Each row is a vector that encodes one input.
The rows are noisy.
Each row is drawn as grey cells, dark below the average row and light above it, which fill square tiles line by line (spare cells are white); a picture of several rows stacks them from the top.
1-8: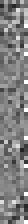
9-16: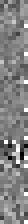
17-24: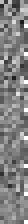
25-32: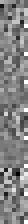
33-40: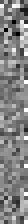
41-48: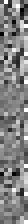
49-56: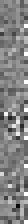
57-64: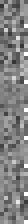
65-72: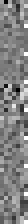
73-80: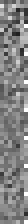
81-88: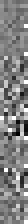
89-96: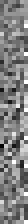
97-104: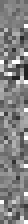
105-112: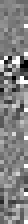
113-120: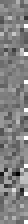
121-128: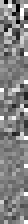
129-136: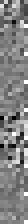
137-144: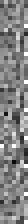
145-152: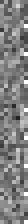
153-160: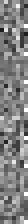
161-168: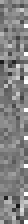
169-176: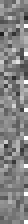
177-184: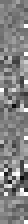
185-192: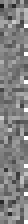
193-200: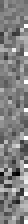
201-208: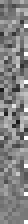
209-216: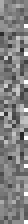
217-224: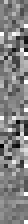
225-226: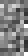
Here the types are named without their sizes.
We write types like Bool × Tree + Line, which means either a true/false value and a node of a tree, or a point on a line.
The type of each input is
Bool × (Label + Tree) × Tree × Tree.
